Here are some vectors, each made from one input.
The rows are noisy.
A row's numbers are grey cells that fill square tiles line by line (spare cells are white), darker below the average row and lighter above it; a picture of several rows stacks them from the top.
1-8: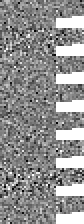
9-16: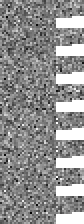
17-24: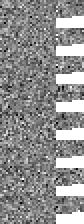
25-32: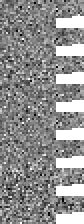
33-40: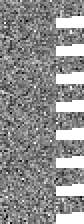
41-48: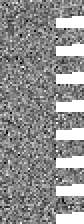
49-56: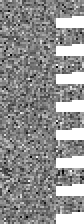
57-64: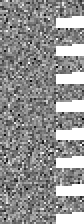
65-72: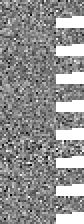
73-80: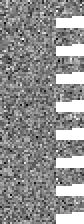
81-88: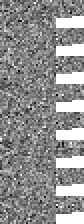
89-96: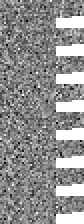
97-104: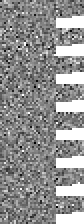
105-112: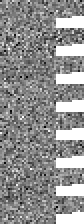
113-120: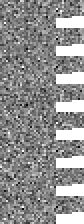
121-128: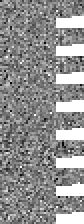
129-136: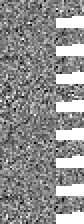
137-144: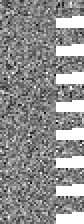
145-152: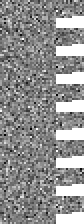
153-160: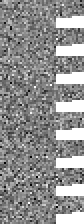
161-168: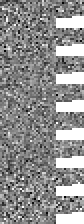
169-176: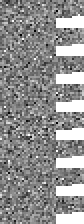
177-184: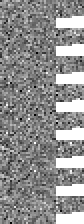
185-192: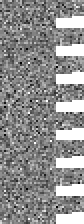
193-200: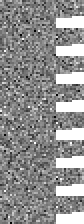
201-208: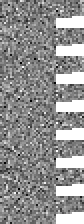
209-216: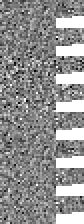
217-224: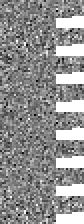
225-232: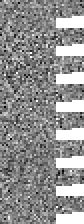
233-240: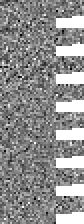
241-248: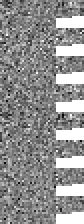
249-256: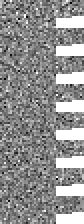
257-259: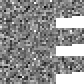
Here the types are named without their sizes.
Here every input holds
either four true/false values, or a list of points on a circle.
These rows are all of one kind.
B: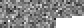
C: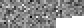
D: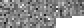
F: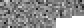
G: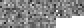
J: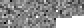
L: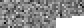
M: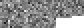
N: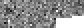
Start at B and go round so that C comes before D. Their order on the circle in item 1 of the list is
B, N, J, C, D, F, L, G, M.
